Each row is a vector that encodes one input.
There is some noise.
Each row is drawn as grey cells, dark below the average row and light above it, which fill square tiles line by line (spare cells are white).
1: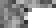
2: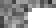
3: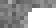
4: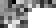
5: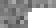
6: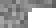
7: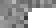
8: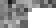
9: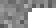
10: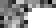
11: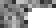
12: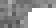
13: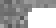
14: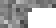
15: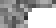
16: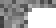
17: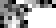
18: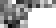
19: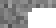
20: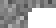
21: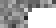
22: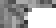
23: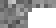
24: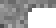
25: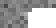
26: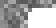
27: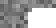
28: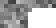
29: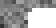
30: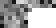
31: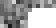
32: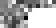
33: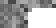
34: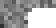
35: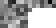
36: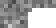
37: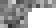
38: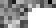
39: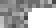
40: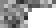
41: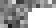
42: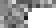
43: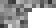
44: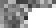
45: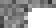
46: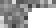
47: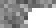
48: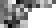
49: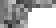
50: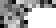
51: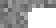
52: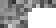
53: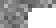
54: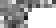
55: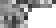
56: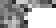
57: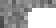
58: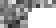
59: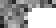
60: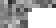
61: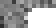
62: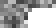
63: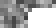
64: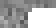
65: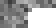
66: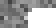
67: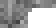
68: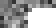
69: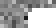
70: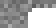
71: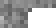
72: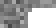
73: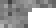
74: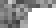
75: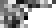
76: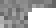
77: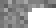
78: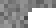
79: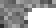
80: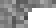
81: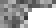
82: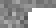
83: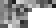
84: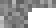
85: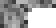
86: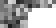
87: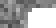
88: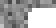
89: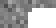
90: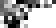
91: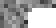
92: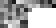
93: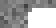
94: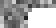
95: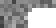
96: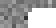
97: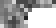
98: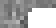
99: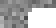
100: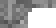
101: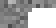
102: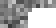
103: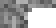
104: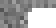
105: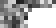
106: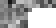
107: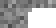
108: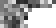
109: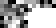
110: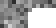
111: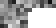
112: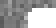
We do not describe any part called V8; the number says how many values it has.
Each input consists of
a true/false value, together with either a point on a 6-point circle, or a value of V8.
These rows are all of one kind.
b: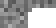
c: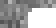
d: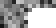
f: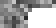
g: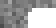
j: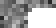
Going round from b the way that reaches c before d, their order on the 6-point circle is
b, c, g, d, f, j.
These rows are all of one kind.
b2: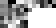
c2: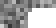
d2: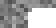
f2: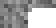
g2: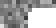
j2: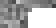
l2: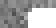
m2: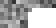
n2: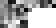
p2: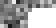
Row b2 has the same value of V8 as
c2, d2, g2 and p2.
